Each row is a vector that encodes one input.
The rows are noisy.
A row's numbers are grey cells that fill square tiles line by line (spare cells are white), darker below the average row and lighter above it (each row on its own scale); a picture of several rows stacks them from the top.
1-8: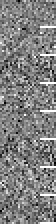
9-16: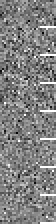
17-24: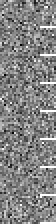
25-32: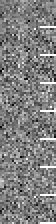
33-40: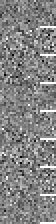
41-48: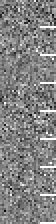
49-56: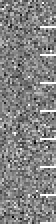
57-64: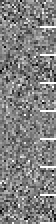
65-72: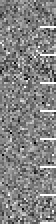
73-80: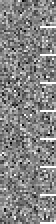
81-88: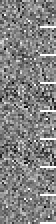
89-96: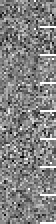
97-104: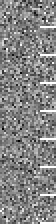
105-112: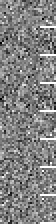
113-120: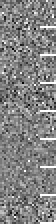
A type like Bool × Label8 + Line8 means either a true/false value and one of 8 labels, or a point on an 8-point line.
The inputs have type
List2(Line5 × (Line5 × Line6 + Unit)).
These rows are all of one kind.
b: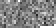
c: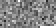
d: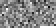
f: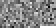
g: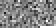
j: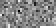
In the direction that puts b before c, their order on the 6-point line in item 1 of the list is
d, b, j, c, g, f.
